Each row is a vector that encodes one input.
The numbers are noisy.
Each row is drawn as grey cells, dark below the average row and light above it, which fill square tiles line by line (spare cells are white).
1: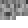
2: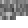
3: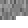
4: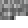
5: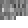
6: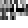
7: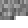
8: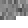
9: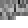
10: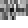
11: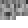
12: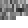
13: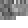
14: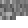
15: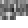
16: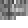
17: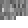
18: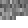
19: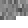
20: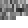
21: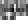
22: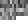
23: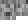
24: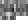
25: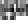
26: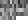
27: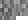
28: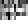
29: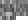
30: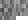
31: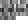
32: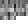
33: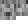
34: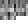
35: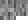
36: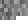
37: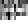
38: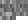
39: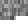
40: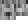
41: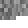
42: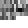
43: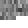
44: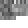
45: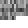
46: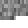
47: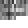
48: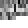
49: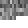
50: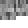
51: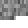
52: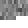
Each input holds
a node of an 8-node tree.
